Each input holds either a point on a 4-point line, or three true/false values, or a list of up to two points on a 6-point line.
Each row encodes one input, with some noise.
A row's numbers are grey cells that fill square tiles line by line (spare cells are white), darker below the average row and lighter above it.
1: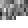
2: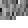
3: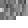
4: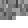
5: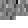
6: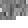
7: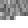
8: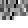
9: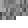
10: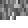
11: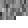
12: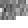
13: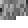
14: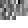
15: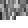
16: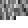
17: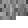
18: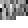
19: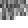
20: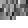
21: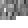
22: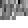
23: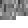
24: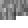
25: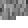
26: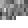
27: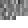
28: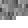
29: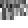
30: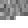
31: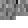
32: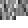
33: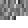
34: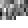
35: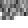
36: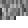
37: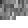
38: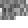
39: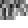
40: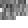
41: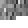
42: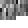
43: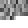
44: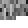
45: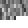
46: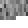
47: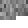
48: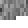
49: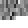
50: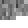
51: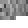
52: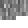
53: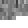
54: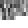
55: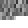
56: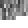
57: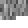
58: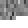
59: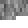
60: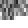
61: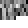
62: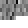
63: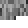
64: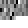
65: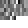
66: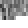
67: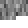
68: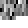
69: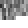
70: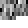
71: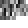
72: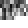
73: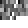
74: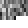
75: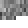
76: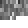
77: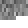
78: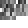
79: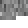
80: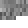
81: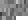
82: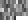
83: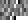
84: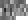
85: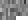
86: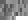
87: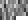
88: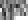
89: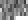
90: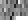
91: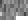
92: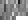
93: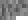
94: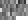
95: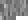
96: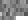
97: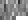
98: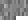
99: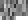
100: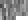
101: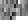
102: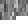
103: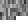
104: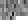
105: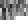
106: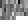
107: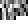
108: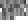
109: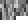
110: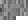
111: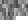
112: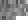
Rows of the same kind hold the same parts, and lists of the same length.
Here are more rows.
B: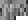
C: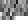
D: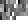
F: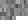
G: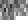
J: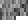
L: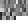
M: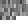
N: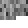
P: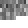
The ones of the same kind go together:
B
C, D, N
F, L
G, M, P
J

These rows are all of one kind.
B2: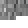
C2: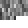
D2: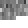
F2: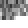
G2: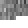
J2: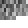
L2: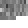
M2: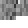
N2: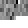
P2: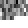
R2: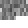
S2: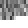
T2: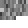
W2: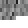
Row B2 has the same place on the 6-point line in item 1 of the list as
G2, L2 and T2.
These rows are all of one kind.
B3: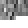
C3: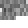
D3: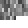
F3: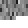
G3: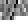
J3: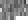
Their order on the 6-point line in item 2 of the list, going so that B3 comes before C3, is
B3, J3, C3, G3, D3, F3.
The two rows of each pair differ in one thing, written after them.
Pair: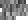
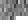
the place on the 6-point line in item 2 of the list
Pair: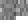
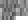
the place on the 6-point line in item 2 of the list
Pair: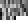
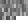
the place on the 6-point line in item 2 of the list
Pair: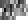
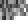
the place on the 6-point line in item 2 of the list
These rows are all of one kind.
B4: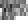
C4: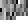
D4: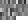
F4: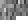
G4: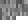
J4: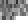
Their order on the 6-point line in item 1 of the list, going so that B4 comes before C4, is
D4, F4, B4, J4, G4, C4.
